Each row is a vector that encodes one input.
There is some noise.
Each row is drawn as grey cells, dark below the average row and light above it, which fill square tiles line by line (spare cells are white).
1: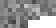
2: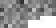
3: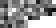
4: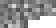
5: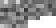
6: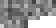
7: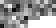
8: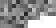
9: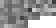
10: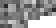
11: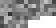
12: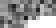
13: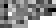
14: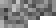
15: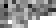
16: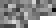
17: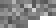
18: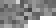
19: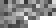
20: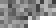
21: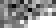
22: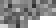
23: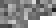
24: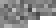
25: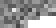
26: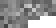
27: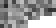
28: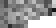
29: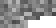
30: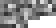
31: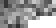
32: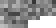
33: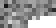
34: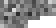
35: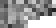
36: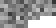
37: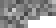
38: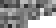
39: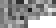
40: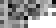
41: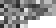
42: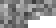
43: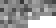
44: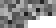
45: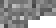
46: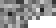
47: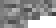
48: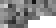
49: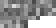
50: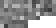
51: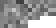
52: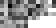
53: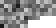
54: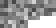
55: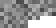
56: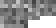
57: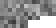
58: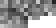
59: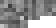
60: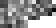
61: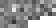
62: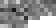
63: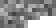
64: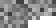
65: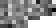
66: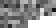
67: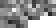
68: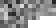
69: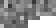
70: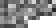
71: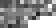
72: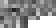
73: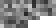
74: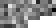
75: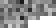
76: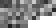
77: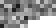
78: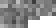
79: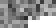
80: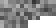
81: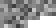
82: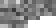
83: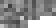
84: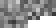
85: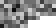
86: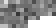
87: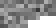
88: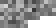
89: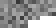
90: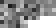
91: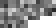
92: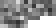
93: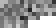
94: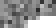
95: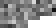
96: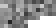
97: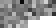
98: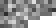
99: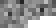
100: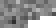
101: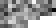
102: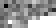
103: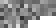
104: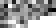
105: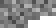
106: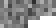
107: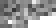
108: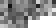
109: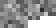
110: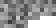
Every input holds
either a point on a 6-point circle and four true/false values, or a list of up to two points on a 5-point line.
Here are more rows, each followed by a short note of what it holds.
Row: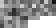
a point on a 6-point circle and four true/false values
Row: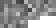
a point on a 6-point circle and four true/false values
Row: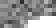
a point on a 6-point circle and four true/false values
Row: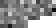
a list of one item
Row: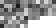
the empty list
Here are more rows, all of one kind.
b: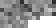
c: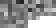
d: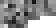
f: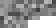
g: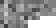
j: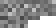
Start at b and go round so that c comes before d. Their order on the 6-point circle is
b, c, f, g, d, j.
